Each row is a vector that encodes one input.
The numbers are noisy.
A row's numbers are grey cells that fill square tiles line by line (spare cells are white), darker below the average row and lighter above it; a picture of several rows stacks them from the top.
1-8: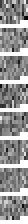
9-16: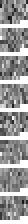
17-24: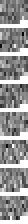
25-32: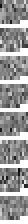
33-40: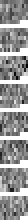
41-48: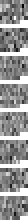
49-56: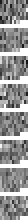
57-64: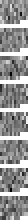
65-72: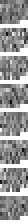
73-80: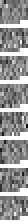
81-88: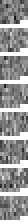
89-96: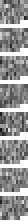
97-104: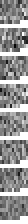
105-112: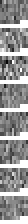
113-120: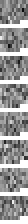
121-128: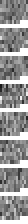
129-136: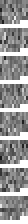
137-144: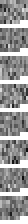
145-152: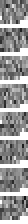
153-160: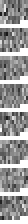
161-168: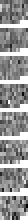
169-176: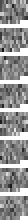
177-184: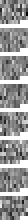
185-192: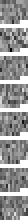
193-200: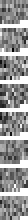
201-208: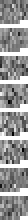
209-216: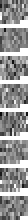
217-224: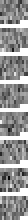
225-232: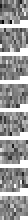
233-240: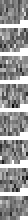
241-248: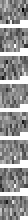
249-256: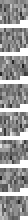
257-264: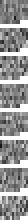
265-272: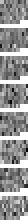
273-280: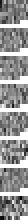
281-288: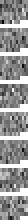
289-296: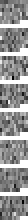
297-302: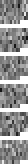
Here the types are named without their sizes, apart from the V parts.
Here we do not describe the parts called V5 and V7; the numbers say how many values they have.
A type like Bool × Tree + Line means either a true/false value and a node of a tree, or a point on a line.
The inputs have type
(Bool × V7 + Circle) × V5.
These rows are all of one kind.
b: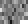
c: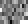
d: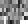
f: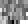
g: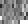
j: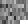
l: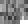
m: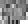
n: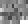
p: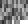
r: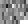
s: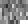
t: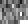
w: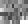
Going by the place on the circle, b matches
c, d and f.
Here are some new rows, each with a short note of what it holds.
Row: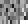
a point on a circle and a value of V5
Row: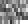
a true/false value, a value of V5 and a value of V7
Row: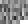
a point on a circle and a value of V5
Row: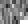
a point on a circle and a value of V5
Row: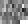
a point on a circle and a value of V5
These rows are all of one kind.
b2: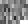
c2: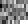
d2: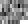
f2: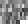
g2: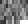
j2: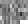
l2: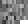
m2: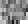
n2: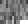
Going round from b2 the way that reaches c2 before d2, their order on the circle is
b2, c2, l2, g2, n2, d2, j2, f2, m2.
